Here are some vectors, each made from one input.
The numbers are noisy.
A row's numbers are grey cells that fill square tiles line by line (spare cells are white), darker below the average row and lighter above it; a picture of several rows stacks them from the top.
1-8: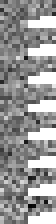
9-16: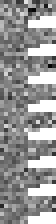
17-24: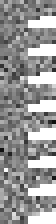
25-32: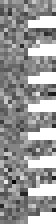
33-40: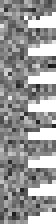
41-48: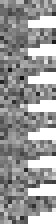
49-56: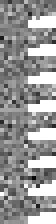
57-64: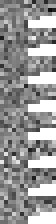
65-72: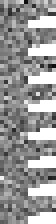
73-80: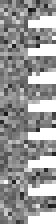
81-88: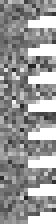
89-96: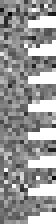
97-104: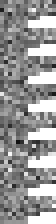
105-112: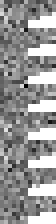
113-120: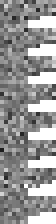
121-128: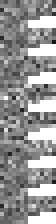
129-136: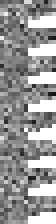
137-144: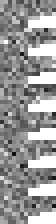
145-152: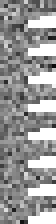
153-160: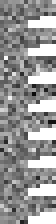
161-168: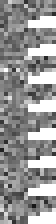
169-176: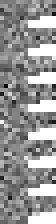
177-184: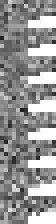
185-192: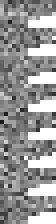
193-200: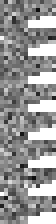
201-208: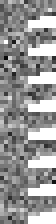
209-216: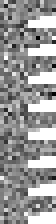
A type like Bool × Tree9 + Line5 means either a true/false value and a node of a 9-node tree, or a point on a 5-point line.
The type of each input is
Label5 × (Tree11 + Unit) + Tree15.
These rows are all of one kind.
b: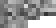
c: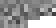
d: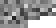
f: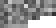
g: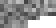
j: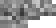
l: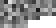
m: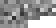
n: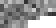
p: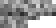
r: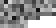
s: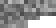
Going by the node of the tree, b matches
d, j and m.
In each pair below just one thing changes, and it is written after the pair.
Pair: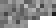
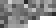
the label
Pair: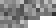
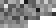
the label
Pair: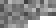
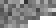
the label
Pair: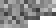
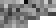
the node of the tree
